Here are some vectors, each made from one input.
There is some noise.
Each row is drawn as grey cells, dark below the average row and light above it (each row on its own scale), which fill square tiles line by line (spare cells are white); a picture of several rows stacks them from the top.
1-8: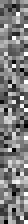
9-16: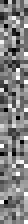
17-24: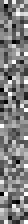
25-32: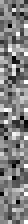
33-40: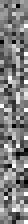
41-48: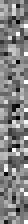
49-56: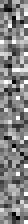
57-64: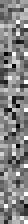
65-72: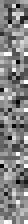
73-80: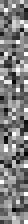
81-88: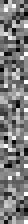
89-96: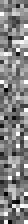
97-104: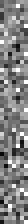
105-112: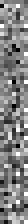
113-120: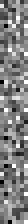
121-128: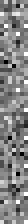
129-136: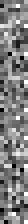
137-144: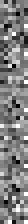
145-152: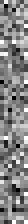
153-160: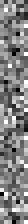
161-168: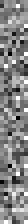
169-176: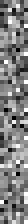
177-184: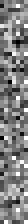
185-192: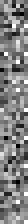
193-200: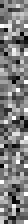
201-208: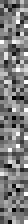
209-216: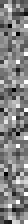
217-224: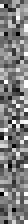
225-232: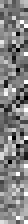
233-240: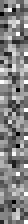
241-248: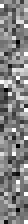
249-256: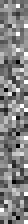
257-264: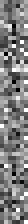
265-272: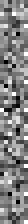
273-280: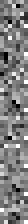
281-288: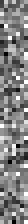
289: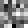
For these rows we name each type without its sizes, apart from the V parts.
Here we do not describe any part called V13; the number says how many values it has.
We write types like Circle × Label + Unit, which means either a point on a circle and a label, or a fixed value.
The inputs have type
(Bool × Bool × Bool + V13) × Label.
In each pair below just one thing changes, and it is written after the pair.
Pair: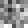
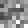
the value of V13
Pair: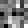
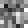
the value of V13
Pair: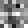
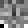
the value of V13
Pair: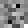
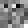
the value of V13
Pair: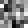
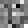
the label
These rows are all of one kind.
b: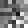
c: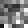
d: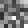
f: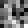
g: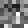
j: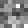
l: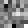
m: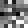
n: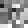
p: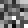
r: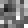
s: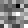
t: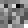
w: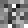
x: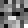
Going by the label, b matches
d, m, p and x.
